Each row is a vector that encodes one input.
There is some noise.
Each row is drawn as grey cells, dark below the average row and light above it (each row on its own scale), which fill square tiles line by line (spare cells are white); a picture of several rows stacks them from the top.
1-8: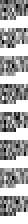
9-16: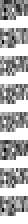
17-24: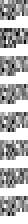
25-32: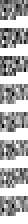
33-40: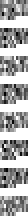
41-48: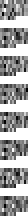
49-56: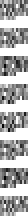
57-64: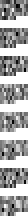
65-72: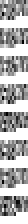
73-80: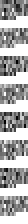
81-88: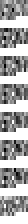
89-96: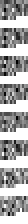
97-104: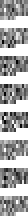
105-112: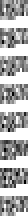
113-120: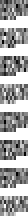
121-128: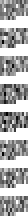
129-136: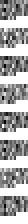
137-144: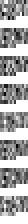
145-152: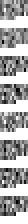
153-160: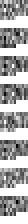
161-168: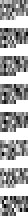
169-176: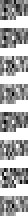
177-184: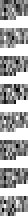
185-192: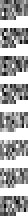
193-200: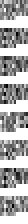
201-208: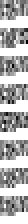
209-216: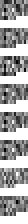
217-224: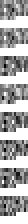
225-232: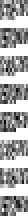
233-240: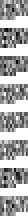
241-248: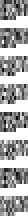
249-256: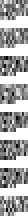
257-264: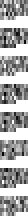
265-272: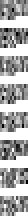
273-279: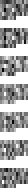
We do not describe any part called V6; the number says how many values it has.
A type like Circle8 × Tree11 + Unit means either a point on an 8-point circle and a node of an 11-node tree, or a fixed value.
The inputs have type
Bool × List2(Line7 + V6).
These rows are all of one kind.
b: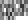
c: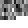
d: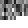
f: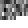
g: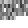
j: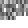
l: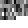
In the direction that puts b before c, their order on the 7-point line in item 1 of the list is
b, f, d, g, c, l, j.
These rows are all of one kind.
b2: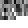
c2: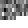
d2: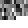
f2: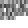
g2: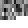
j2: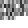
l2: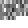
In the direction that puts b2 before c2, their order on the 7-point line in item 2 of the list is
f2, d2, b2, j2, l2, c2, g2.
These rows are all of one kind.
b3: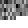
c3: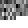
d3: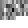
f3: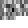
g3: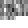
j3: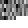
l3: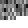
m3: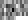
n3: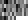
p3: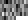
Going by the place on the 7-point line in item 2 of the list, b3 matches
d3 and j3.
